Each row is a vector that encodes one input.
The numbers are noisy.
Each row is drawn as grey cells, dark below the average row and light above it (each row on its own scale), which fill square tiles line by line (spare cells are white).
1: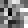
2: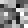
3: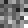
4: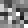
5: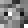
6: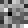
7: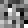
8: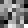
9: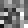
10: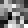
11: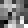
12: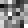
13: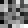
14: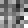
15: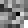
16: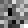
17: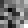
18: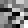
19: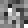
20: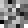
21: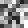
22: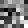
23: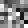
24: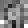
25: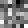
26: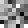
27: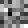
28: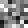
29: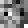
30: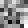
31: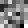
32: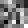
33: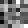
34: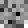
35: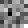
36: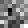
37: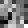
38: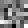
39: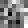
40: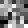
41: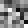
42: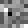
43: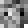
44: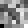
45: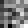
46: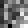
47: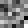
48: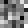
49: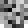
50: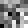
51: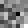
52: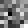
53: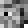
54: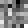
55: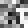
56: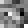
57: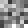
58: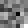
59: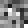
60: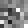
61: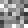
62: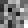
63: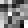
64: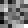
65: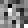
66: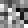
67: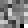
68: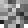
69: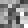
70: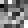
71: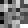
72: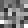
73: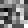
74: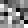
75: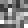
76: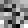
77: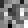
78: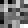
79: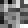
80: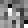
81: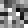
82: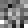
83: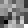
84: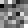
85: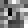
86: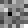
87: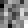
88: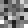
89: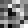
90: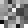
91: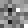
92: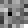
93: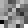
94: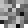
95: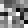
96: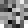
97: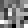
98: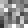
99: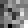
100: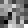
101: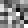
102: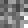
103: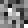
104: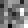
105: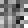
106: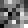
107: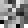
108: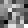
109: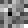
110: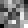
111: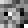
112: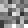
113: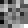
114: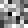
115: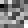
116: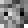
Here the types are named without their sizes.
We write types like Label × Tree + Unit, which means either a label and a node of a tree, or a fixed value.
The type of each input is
(Circle + Unit) × Line.
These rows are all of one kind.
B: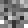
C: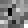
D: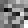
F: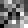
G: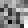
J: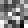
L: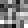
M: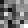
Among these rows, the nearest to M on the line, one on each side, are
C and D.
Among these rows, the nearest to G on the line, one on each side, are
C and F.
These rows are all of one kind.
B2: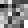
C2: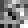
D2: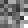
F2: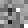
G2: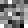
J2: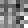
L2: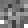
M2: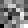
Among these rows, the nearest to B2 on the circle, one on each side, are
G2 and J2.
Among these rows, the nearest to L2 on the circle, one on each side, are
F2 and M2.
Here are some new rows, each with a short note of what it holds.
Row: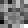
a point on a line
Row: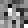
a point on a line
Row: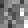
a point on a circle and a point on a line
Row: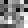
a point on a circle and a point on a line
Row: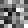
a point on a circle and a point on a line
